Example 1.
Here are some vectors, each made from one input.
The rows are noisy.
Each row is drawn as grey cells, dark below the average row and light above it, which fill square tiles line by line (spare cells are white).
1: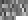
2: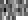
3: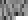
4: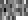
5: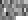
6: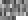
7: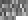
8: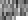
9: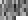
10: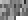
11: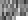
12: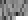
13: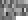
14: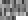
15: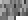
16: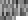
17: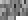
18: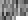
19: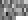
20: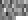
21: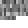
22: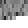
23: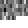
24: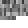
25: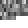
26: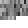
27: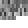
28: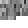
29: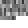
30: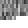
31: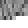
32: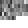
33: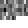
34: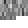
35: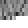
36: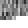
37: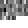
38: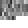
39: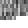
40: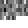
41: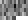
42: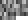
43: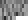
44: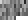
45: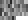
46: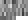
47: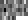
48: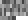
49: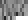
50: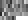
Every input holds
one of 6 labels and a true/false value.
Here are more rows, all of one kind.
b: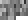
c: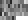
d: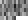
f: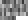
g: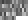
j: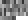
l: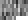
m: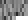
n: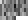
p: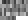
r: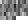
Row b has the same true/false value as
l and m.
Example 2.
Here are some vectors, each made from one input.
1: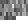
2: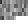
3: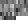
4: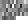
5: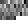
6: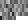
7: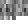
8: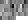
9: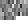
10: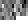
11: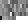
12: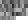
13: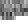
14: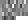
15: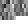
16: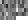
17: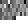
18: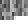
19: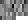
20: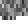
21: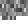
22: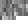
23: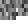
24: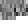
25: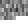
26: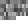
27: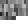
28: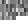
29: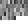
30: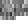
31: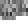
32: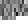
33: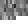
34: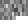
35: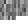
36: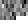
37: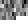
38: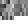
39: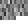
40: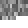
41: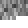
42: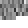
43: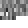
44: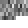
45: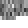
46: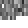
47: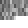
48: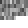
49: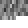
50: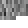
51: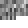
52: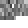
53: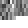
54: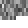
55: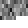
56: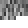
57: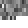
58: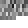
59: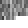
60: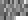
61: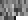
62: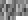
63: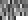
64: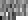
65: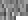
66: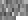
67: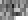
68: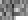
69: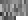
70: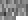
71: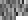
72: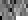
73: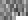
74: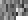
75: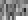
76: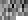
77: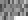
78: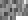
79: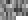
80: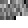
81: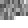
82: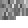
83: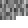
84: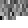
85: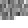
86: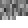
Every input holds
one of 11 labels and a true/false value.
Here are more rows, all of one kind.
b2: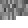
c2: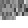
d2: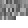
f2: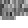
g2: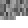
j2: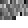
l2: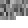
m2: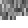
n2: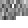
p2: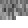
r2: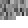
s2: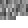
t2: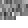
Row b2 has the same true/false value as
j2 and p2.
